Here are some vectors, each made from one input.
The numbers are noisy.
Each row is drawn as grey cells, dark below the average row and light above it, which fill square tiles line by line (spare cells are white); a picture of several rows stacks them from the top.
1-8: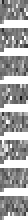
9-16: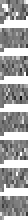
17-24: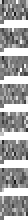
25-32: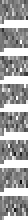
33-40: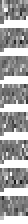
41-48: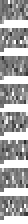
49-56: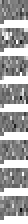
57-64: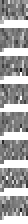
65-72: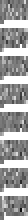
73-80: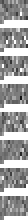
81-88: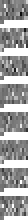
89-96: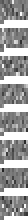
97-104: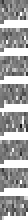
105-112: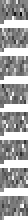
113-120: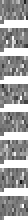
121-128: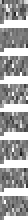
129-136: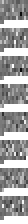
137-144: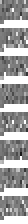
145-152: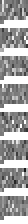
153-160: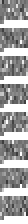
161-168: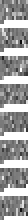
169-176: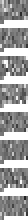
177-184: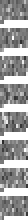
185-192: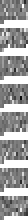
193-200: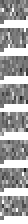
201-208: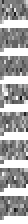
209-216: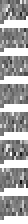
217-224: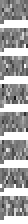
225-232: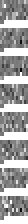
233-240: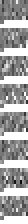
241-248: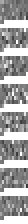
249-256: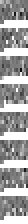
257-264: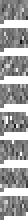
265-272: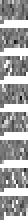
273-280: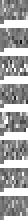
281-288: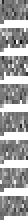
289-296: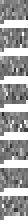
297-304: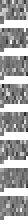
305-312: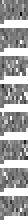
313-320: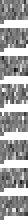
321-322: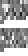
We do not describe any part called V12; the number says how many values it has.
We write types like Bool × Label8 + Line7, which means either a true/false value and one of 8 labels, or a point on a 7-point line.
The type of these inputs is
Bool × Tree20 × V12.
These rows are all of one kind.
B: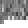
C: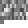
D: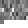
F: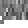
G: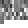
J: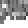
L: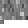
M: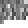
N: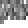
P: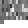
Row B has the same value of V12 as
D, G, M and N.
